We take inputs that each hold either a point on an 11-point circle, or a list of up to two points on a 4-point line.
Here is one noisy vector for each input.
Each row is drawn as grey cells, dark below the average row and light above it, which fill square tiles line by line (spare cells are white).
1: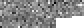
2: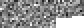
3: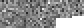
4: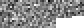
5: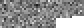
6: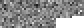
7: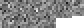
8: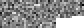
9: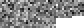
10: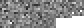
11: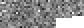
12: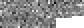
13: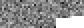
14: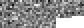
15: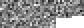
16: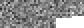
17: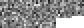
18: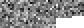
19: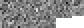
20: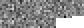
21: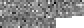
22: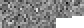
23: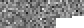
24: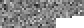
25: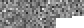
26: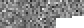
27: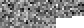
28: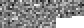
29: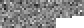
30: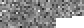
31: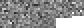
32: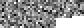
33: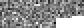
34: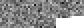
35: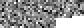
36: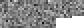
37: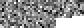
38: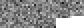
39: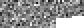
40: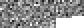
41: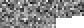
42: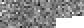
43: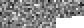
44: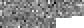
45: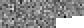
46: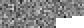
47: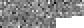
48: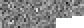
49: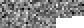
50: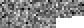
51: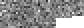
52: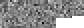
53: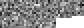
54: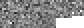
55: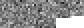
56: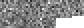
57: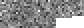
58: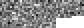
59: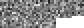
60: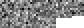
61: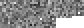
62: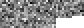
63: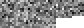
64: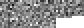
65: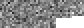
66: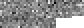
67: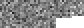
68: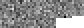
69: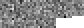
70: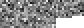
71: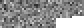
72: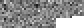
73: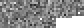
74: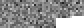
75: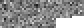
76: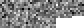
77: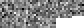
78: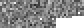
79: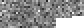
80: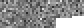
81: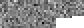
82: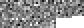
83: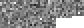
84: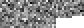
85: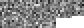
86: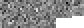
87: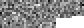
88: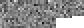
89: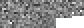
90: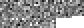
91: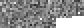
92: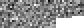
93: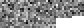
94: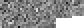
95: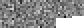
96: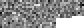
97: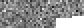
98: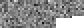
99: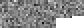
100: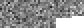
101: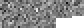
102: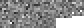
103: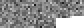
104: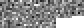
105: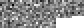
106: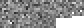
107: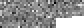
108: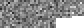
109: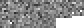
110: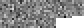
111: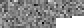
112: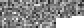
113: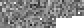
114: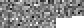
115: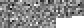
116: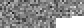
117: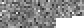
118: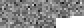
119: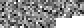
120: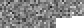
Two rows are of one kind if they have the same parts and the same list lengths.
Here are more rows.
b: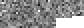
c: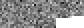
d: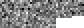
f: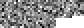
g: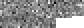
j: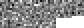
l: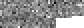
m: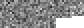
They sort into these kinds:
b, c, g, l, m
d
f
j

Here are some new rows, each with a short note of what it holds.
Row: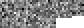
a list of one item
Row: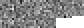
a point on an 11-point circle
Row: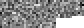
a list of two items
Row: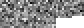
a list of one item
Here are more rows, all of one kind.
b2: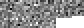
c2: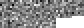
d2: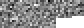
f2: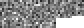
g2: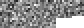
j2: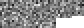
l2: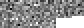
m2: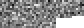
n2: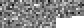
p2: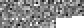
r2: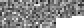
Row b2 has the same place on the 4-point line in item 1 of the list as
d2, g2 and l2.
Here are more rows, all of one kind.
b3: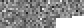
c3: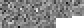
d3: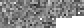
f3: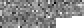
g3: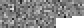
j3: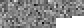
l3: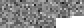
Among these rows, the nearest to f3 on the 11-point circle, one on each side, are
b3 and c3.
